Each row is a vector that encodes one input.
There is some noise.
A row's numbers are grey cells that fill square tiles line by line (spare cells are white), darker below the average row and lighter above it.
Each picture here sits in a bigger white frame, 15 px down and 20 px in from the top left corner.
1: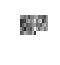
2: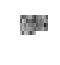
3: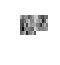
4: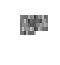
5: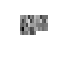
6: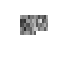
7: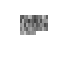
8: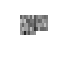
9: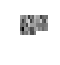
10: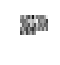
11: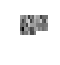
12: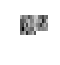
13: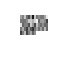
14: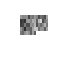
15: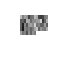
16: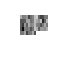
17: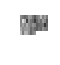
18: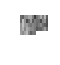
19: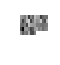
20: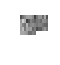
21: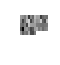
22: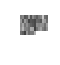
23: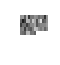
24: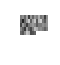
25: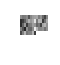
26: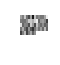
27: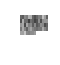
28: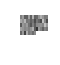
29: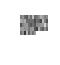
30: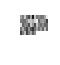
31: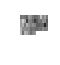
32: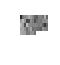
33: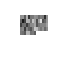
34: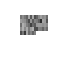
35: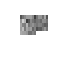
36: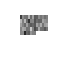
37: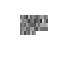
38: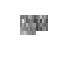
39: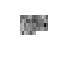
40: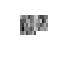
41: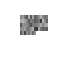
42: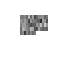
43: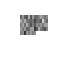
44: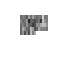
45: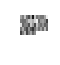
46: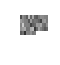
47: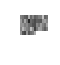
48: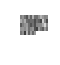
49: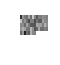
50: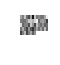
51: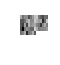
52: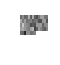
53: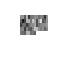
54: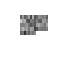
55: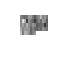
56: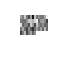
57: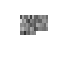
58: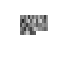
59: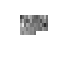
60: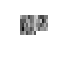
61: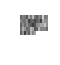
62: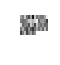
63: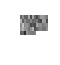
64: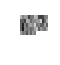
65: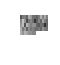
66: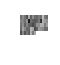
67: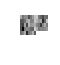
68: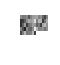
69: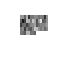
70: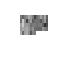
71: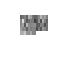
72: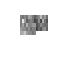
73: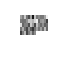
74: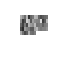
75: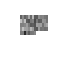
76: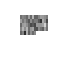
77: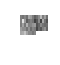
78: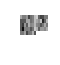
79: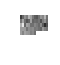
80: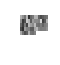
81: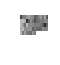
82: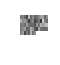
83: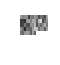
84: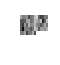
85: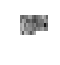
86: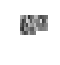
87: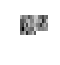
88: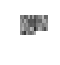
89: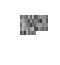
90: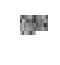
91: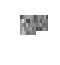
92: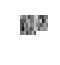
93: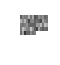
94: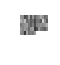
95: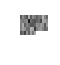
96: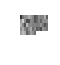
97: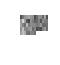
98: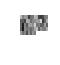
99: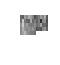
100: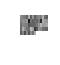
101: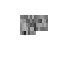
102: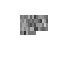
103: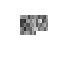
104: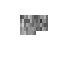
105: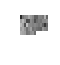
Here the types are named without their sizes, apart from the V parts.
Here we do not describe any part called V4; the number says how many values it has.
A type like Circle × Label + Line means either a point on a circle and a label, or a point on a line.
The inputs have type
Bool × Line + List(Circle × V4).
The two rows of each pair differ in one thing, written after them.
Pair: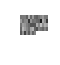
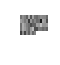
the value of V4 in item 2 of the list
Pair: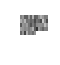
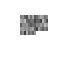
the value of V4 in item 2 of the list
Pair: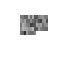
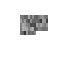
the place on the circle in item 2 of the list
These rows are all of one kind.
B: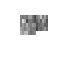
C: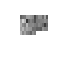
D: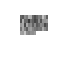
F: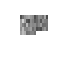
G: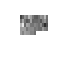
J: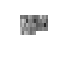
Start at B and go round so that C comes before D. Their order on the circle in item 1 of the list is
B, C, J, G, D, F.
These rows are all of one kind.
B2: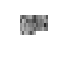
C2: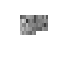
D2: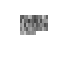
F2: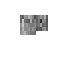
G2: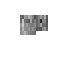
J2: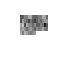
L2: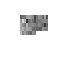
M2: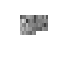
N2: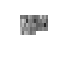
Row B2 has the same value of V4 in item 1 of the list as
D2 and J2.
